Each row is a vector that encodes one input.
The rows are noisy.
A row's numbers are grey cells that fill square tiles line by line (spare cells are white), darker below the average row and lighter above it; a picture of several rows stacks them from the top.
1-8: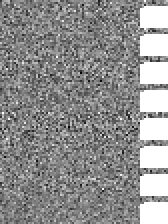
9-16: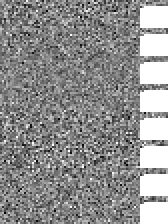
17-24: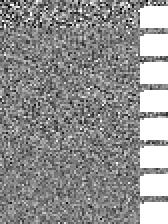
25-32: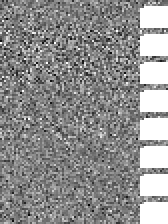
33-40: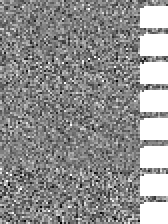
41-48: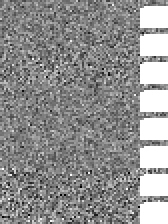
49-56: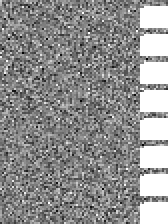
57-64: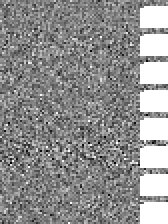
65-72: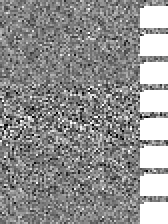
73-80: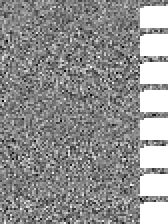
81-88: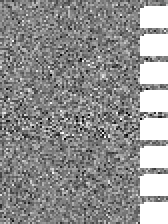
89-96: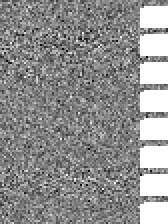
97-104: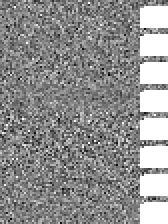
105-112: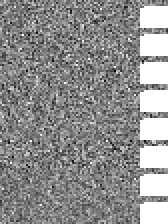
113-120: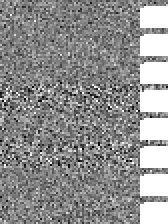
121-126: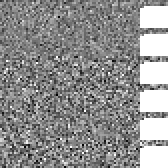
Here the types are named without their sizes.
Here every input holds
a point on a line, together with either a point on a circle, or a point on a line.
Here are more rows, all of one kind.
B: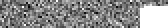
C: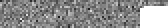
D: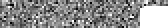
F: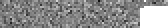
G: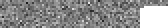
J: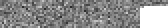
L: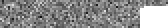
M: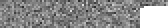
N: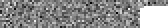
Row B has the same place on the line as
J, L and N.
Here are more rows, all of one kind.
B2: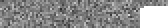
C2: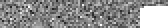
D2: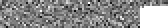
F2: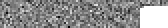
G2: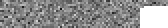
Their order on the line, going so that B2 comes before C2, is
G2, B2, D2, F2, C2.
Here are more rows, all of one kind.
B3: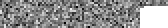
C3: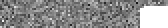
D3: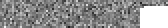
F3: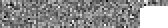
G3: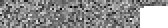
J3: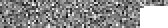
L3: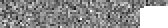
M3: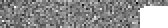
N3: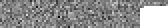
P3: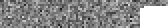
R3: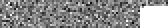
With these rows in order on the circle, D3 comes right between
C3 and R3.
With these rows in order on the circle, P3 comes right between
G3 and N3.
